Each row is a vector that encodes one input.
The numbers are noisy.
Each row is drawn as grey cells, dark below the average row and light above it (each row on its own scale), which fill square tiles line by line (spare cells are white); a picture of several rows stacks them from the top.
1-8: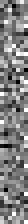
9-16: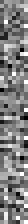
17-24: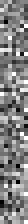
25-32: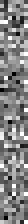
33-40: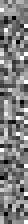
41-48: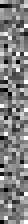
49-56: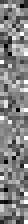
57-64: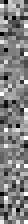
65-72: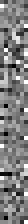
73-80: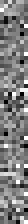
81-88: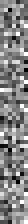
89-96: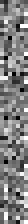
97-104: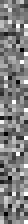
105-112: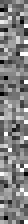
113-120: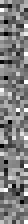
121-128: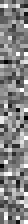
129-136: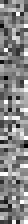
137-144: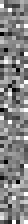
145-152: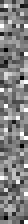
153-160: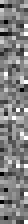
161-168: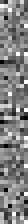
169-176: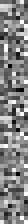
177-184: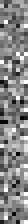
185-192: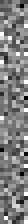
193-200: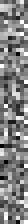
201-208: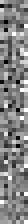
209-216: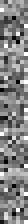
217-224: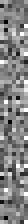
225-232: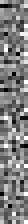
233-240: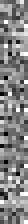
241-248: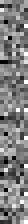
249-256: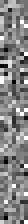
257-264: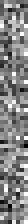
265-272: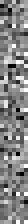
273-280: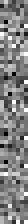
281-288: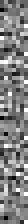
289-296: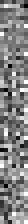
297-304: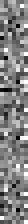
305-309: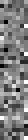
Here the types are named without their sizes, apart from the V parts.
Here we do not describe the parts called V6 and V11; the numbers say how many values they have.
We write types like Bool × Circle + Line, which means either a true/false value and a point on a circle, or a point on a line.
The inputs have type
Bool × (Line + V11) + (Circle + Unit) × V6.
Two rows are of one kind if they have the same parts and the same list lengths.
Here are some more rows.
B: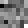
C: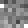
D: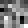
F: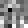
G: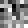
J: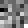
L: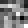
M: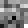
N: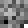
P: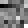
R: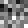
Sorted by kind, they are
B, M, N, P
C, D, J, L
F, R
G

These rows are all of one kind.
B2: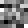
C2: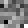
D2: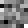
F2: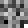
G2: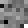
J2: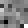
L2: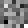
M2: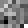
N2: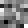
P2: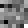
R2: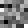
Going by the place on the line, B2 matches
D2, F2 and M2.
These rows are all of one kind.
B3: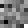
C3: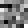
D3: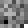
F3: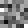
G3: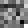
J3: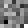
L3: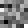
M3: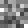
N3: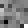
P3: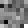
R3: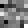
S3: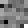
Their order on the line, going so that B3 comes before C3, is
R3, N3, M3, S3, D3, B3, J3, L3, P3, G3, F3, C3.
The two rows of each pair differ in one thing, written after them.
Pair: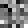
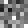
the value of V11
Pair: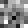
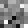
the value of V11
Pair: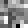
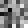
the value of V11
